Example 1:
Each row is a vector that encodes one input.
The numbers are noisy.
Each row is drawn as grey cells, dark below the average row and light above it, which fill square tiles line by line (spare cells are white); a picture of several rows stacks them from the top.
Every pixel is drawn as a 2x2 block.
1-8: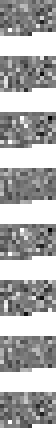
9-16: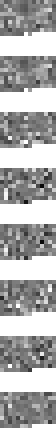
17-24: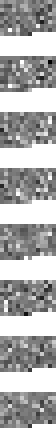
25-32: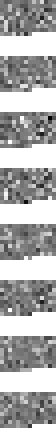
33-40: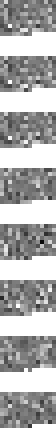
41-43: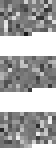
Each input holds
a node of a 9-node tree.
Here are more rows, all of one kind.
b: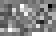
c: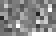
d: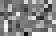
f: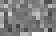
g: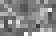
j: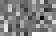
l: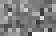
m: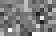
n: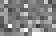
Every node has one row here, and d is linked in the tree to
j.
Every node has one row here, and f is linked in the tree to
g, j and l.
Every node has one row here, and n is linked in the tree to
c.
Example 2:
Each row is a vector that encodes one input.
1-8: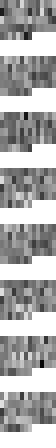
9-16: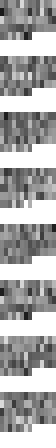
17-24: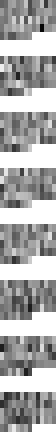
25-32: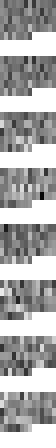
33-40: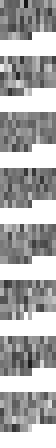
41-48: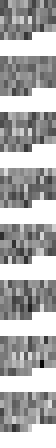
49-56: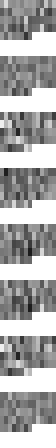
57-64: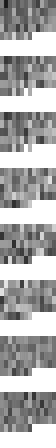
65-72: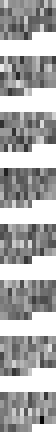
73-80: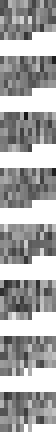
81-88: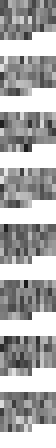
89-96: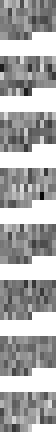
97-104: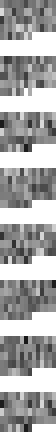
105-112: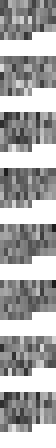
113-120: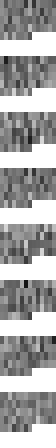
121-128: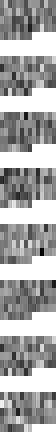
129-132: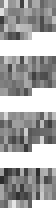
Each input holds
a point on a 3-point line and a point on a 6-point line.
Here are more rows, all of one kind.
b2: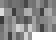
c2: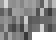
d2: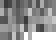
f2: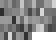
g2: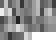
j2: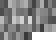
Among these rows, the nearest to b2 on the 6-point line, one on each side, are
d2 and g2.
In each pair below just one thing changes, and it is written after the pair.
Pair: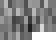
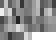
the place on the 3-point line
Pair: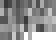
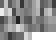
the place on the 6-point line
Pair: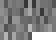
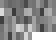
the place on the 3-point line
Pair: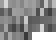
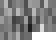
the place on the 6-point line
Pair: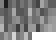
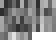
the place on the 3-point line
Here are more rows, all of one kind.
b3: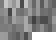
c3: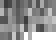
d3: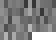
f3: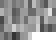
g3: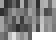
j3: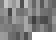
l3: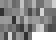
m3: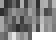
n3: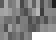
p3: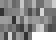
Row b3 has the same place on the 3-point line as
d3, j3 and n3.
